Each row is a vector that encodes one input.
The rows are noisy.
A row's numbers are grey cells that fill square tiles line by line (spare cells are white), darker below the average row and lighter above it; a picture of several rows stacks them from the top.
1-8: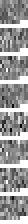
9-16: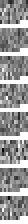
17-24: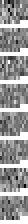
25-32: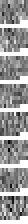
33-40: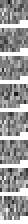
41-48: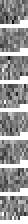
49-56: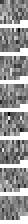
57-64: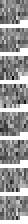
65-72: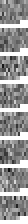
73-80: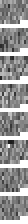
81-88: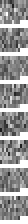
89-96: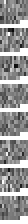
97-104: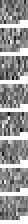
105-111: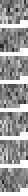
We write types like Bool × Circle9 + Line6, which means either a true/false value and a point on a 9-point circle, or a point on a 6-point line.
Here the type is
Bool × Bool × Bool × Bool + Line3 × Line3 × List2(Line5).
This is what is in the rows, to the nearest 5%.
About 55% of them hold a point on each of two 3-point lines, together with a list of up to two points on a 5-point line. The rest hold four true/false values.
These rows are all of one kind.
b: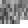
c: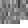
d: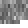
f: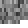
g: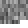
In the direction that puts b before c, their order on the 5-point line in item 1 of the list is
b, d, g, c, f.
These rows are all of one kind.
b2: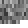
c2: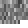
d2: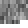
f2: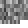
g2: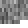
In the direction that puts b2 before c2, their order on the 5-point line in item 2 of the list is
f2, b2, d2, c2, g2.
